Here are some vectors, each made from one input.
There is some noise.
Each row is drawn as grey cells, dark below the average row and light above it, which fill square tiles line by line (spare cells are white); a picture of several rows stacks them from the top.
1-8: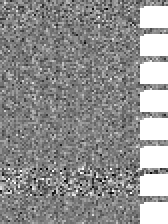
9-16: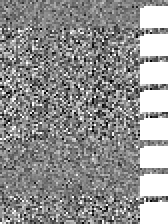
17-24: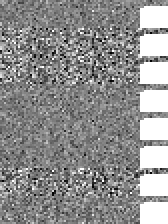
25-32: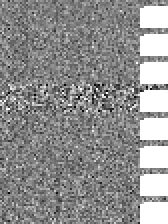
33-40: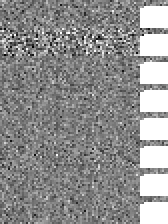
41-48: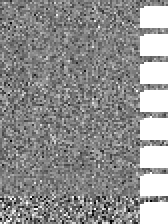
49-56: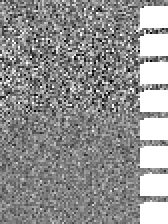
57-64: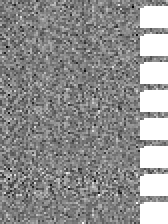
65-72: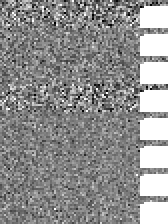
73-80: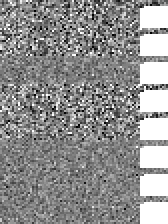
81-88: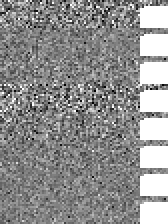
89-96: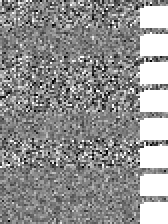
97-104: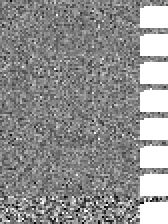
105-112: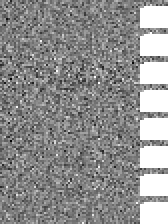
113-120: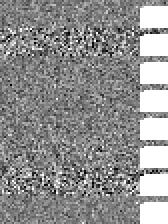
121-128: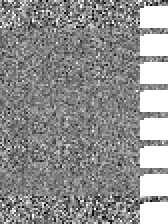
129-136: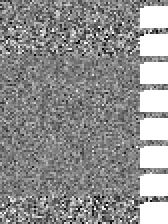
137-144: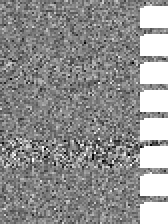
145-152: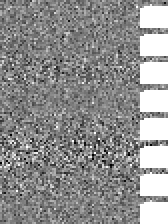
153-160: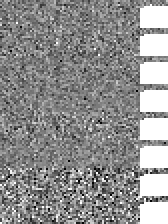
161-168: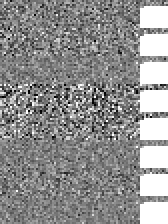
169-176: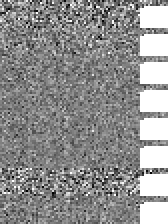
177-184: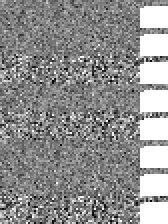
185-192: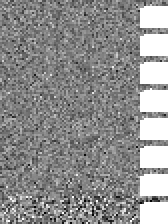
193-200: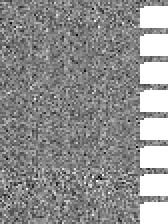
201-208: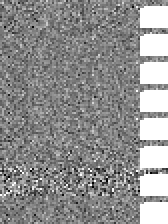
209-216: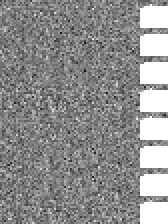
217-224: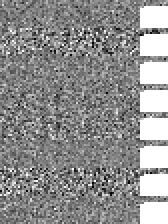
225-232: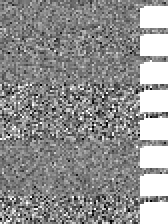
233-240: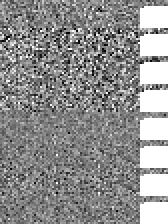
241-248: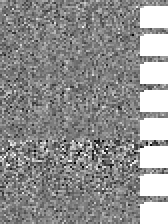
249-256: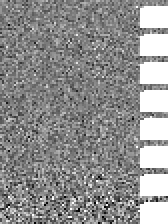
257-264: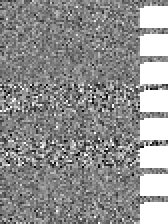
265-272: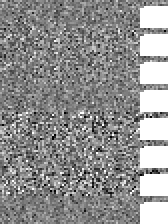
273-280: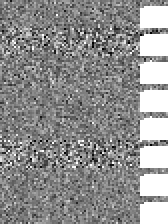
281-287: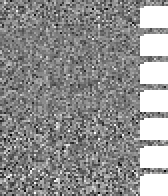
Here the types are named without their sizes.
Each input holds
either a point on a circle, or a list of points on a line.
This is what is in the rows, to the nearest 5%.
About 20% of them hold a point on a circle. The rest are lists of points on a line.
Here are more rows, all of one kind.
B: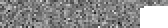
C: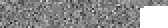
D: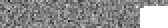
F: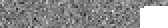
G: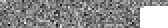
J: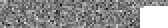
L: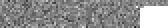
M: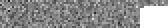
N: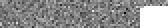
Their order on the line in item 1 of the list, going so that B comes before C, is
L, M, D, J, B, G, C, F, N.
